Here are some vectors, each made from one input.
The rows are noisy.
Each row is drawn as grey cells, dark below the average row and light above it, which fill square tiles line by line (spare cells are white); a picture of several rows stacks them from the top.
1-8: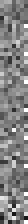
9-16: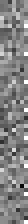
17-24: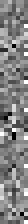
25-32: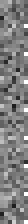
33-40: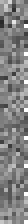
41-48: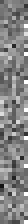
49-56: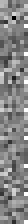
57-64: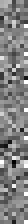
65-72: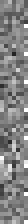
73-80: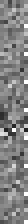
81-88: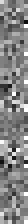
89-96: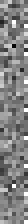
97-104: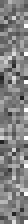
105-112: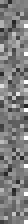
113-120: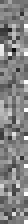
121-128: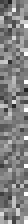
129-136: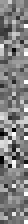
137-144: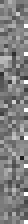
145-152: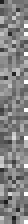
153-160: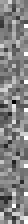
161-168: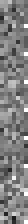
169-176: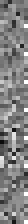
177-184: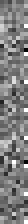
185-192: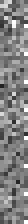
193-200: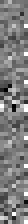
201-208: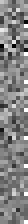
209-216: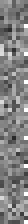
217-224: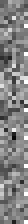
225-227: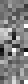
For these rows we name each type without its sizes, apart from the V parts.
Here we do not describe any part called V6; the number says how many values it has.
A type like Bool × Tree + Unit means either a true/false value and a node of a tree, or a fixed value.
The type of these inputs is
Bool × (Line + V6).
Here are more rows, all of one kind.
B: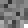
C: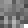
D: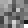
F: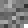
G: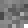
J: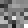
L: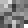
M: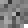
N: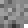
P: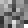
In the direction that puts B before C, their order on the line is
G, B, M, C, D, P, J, N, L, F.
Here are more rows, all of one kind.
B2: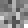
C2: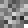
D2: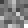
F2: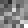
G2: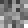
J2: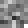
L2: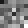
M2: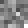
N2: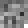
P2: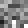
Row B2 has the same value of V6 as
D2, J2 and M2.
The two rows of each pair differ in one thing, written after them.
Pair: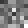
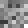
the true/false value
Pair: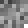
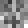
the value of V6
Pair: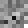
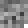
the value of V6
